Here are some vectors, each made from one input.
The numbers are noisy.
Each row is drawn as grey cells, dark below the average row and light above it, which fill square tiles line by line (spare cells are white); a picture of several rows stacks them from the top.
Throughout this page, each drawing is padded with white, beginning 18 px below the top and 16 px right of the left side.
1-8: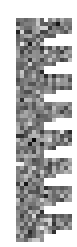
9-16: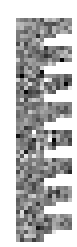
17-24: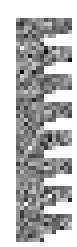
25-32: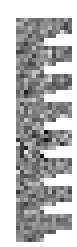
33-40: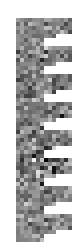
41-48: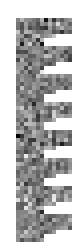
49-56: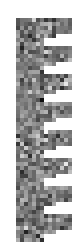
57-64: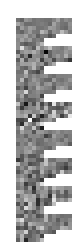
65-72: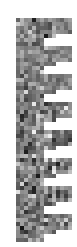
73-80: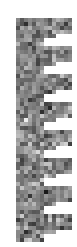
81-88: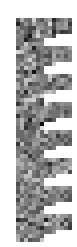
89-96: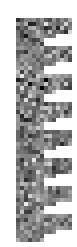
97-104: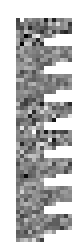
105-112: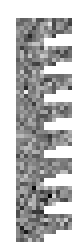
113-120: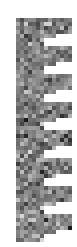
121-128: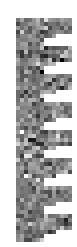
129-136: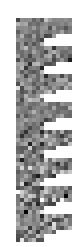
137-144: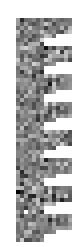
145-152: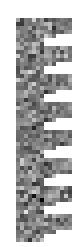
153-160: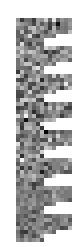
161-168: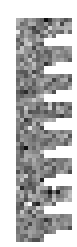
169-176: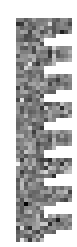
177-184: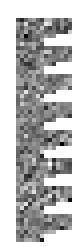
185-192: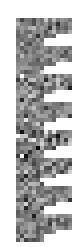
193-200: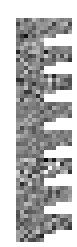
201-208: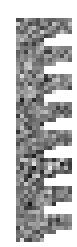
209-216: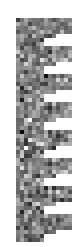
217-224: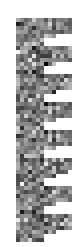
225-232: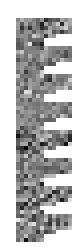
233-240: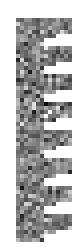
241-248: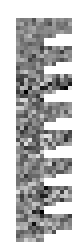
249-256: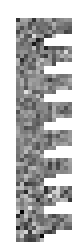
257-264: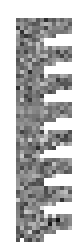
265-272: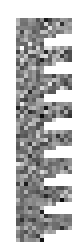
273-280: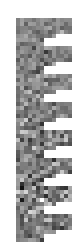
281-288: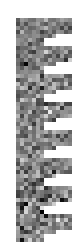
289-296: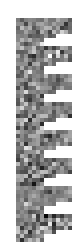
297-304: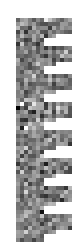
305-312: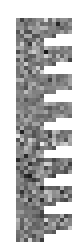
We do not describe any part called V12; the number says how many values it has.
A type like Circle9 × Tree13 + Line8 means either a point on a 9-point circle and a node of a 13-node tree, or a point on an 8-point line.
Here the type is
Label6 + Line7 × Line7 × V12 + Line11.
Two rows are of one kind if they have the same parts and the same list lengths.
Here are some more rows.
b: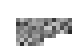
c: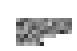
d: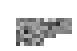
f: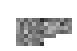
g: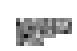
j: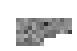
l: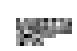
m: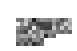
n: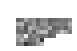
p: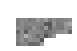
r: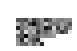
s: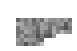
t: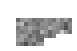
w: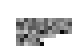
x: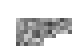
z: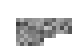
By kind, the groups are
b, d, j, m, n, p, s, t, x, z
c, g, l, r, w
f

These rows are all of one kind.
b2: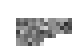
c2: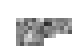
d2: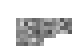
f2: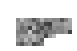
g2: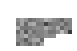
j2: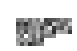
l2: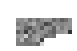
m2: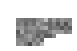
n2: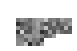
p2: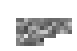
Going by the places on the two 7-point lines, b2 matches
d2, l2, m2 and n2.
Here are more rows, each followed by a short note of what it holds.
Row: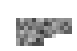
a point on each of two 7-point lines and a value of V12
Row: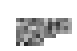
a point on each of two 7-point lines and a value of V12
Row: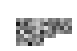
a point on each of two 7-point lines and a value of V12
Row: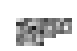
one of 6 labels
